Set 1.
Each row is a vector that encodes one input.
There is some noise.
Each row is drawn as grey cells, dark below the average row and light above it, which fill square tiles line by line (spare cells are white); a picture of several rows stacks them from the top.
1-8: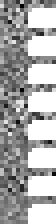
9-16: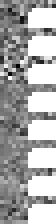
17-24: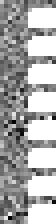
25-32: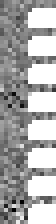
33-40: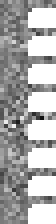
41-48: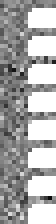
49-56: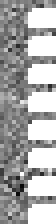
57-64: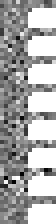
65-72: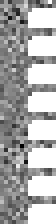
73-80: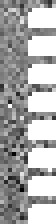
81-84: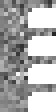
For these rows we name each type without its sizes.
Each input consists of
either a point on a circle, or a label.
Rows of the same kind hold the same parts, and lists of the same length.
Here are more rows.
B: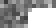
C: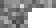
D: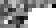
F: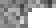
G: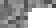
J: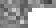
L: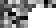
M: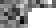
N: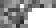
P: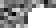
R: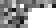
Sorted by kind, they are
B, M, P
C, D, F, G, J, L, N, R

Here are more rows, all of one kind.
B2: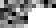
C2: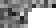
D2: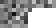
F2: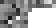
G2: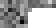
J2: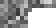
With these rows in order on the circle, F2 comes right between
D2 and J2.
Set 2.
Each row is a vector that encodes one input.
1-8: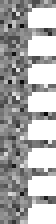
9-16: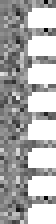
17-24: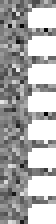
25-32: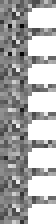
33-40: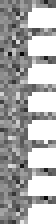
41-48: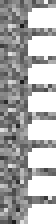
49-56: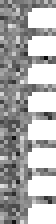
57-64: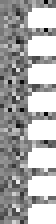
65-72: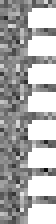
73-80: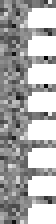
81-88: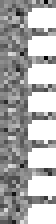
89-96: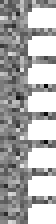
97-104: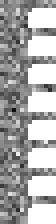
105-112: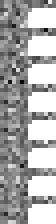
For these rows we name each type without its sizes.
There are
2 kinds of row.
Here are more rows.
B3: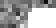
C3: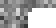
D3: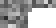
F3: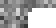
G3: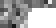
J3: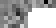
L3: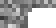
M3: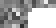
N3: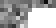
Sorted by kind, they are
B3, G3, J3, N3
C3, D3, F3, L3, M3

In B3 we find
a node of a tree.
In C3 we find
a point on a line.
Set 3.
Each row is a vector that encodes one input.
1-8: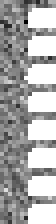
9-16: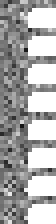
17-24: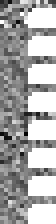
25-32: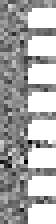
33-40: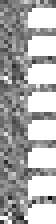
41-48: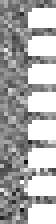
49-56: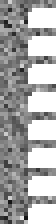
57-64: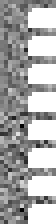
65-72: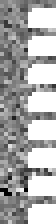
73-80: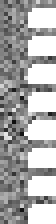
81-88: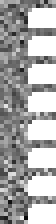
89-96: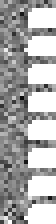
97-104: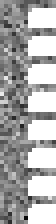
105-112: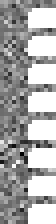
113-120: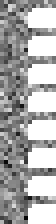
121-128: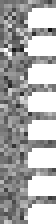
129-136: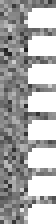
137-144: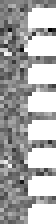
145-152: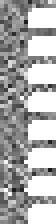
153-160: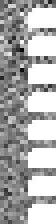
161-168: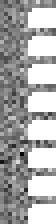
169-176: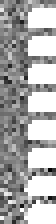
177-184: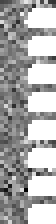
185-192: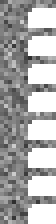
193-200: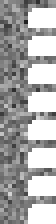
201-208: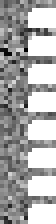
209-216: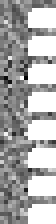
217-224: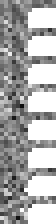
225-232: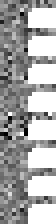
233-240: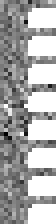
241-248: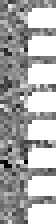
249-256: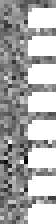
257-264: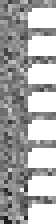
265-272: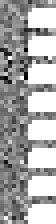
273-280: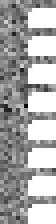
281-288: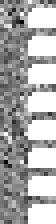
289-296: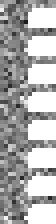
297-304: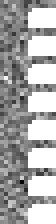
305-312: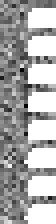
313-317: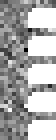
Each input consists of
either a point on a 10-point circle, or a point on an 18-point circle, or a fixed value.
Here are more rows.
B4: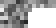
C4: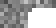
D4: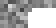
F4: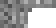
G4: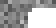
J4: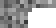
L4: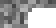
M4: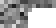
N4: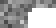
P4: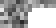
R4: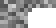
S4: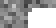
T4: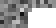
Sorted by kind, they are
B4, P4
C4, D4, F4, G4, J4, N4, R4, S4
L4, M4, T4

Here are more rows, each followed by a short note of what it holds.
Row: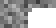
a point on an 18-point circle
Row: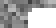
a point on an 18-point circle
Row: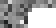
a point on an 18-point circle
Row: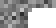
a point on a 10-point circle
